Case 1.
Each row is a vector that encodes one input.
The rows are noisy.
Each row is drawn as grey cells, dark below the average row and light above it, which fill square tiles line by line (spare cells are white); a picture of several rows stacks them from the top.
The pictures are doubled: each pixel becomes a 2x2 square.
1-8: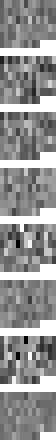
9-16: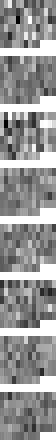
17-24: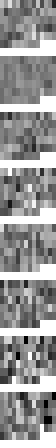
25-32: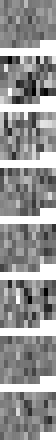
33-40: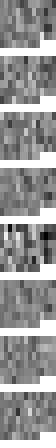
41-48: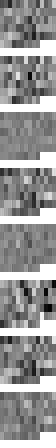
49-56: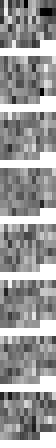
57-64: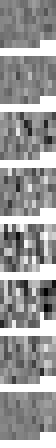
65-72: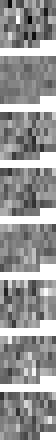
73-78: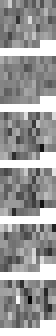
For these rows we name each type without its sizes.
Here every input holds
either a fixed value, or a node of a tree and a true/false value.
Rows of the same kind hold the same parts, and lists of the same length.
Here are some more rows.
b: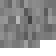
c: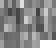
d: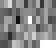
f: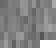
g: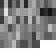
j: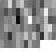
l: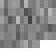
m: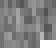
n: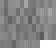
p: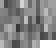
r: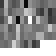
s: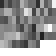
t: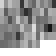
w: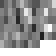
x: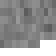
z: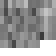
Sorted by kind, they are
b, d, f, g, j, l, m, n, r, s, t, w, x, z
c, p

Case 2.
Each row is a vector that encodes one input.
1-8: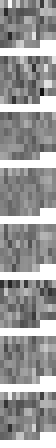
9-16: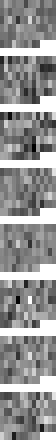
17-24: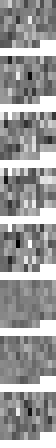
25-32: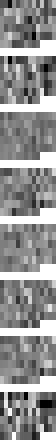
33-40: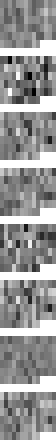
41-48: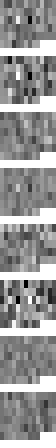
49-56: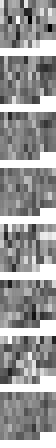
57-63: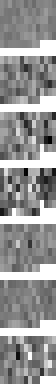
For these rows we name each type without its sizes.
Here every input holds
a node of a tree and a true/false value.
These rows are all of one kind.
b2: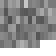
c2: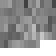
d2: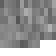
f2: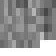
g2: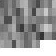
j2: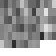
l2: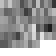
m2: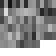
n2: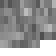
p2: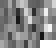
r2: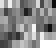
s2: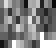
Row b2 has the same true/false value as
p2, r2 and s2.
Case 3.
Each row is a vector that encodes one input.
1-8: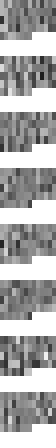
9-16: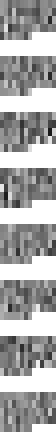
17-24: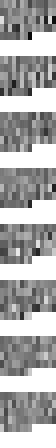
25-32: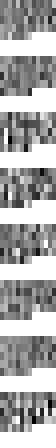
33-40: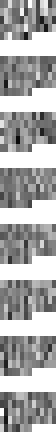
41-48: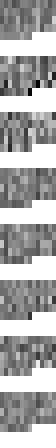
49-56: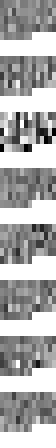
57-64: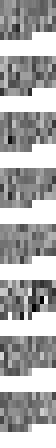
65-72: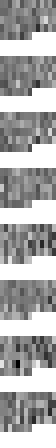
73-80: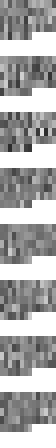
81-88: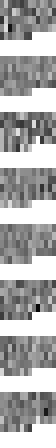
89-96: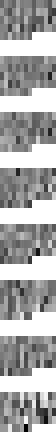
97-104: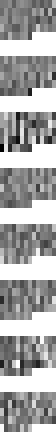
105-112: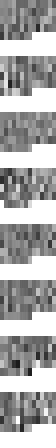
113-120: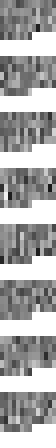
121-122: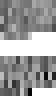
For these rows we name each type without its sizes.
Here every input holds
a list of points on a line.
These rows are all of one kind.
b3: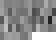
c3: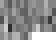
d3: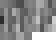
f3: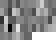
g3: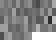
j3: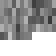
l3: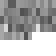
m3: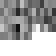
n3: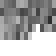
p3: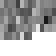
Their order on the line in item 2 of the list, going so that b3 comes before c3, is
g3, d3, n3, j3, l3, b3, f3, c3, p3, m3.
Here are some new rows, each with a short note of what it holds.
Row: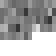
a list of two items
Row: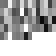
the empty list
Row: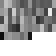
a list of two items
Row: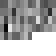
a list of one item
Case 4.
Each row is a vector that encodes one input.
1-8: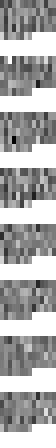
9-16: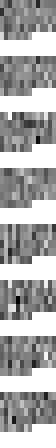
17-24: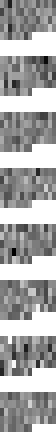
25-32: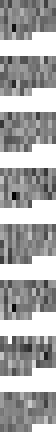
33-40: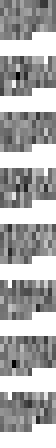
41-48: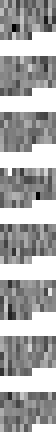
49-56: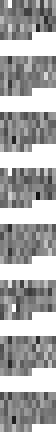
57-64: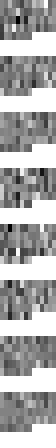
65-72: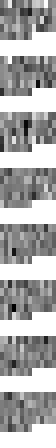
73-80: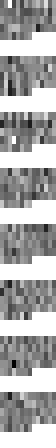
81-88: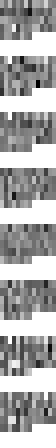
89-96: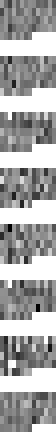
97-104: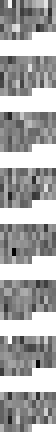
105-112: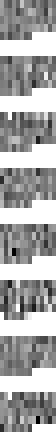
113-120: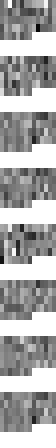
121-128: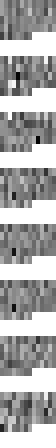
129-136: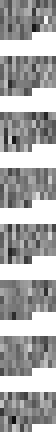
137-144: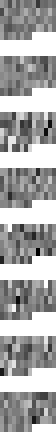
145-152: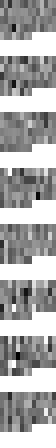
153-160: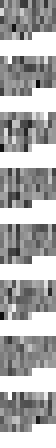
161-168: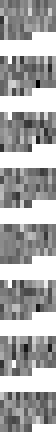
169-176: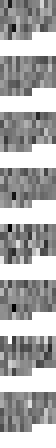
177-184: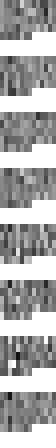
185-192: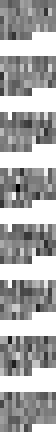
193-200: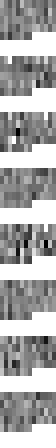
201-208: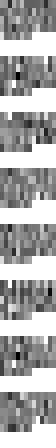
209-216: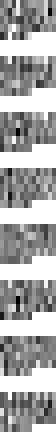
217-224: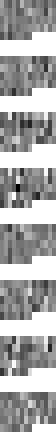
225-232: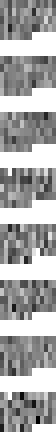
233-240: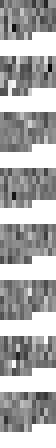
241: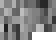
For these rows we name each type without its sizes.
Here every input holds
either a label, or a point on a line.
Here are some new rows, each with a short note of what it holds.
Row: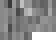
a point on a line
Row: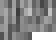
a point on a line
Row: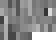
a point on a line
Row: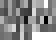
a label
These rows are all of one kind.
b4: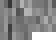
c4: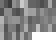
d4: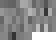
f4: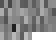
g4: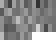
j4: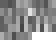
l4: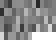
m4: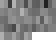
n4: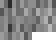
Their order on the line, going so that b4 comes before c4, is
j4, d4, b4, c4, n4, l4, g4, m4, f4.
